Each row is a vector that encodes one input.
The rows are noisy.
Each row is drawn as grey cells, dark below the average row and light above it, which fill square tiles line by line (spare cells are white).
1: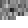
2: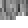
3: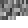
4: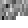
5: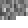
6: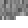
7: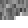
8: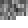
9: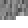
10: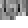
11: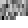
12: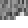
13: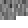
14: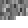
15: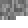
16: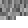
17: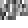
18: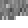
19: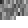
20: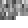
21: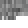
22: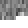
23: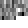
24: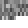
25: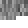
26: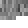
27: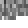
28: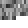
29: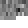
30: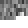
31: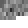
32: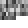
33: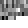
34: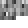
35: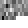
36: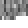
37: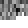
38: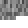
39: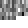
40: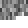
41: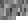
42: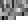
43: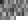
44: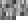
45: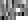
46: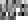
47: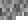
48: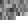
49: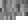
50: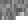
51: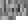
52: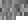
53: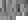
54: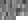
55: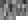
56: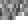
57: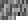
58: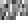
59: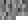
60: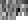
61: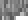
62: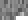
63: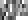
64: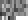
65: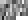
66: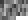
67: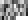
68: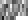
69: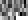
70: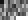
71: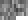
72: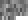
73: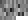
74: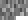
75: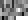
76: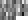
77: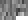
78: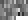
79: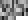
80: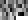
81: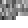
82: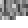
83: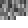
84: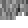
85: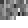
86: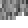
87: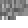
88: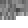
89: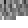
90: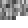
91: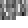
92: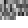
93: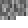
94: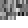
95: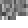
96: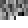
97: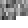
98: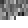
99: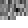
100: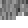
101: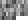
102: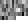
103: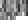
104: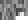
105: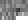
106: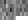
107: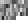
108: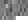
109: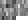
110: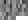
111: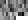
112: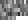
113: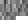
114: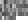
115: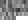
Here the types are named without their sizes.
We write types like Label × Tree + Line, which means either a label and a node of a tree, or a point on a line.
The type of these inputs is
Bool × Line.
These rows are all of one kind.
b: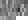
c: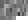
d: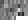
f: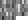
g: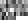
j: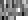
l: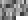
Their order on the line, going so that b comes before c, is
b, g, l, f, c, d, j.
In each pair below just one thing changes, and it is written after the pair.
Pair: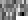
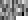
the place on the line
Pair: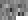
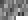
the place on the line
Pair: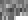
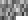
the true/false value
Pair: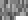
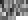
the place on the line
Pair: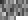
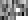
the true/false value
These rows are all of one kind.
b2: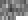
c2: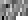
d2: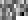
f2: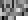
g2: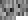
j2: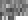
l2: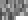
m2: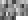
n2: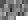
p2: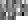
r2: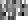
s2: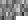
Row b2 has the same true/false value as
g2, j2, l2 and n2.
